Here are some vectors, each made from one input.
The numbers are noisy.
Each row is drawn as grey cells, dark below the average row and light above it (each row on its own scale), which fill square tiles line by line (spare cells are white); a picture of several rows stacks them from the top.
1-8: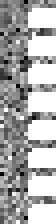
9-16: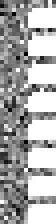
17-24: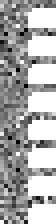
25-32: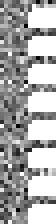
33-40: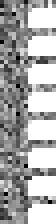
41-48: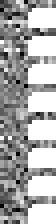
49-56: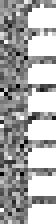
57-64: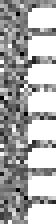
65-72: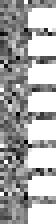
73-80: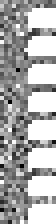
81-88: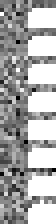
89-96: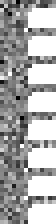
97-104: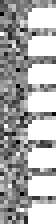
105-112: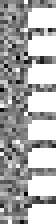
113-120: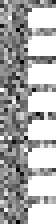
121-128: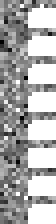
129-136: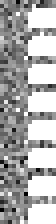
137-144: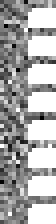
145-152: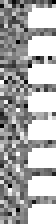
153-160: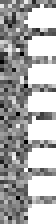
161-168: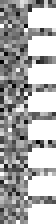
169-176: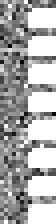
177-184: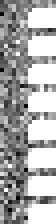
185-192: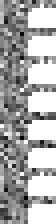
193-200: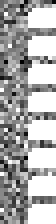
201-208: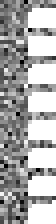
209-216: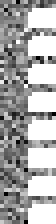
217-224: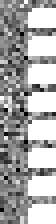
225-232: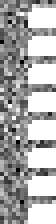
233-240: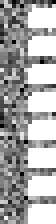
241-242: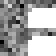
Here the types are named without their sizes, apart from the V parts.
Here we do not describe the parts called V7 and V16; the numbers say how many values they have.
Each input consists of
a label, together with either a true/false value and a value of V7, or a value of V16.
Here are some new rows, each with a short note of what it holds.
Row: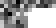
a label and a value of V16
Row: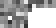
a label and a value of V16
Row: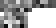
a label, a true/false value and a value of V7
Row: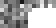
a label and a value of V16
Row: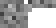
a label and a value of V16
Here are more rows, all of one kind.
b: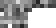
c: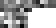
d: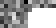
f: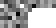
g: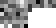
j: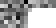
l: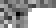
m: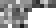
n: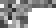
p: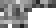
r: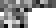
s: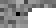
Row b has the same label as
c, m, p and r.
